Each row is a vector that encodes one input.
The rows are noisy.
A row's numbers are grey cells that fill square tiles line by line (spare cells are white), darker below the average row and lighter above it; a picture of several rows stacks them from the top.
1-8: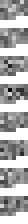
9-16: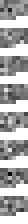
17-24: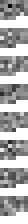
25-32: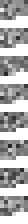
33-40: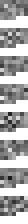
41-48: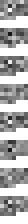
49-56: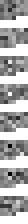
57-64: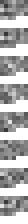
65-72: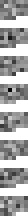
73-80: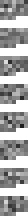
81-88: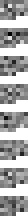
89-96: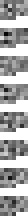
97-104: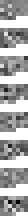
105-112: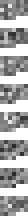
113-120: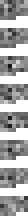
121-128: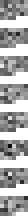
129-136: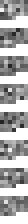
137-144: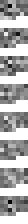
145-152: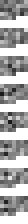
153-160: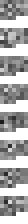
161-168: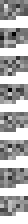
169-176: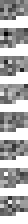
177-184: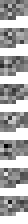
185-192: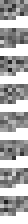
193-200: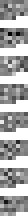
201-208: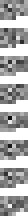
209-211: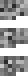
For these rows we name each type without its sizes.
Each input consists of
a node of a tree, together with either a fixed value, or four true/false values.
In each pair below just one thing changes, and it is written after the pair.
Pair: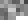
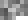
one of the four true/false values
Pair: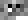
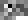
one of the four true/false values
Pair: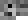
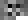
one of the four true/false values
